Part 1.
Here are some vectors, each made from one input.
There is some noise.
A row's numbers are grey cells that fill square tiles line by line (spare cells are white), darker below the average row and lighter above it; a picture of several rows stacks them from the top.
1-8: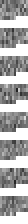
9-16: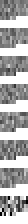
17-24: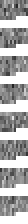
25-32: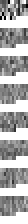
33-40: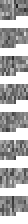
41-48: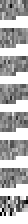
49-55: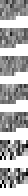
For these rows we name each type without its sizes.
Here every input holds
either a fixed value, or a node of a tree and a true/false value.
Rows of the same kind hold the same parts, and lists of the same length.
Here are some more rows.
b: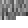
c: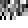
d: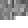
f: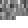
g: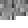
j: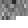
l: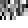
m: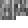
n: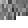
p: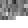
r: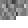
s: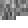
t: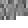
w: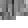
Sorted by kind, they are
b, d, f, g, j, m, n, p, r, s, t, w
c, l

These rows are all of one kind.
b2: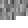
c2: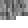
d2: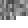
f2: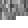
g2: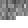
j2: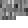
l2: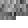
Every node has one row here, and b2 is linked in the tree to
f2 and l2.
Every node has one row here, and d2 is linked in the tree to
c2.
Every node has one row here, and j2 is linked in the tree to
g2.
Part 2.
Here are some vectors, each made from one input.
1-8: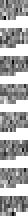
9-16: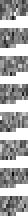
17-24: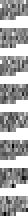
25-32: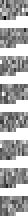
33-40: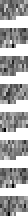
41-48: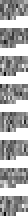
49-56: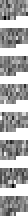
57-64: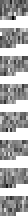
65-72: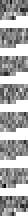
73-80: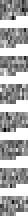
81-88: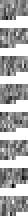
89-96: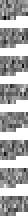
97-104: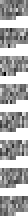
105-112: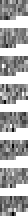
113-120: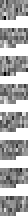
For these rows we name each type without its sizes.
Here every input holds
two labels.
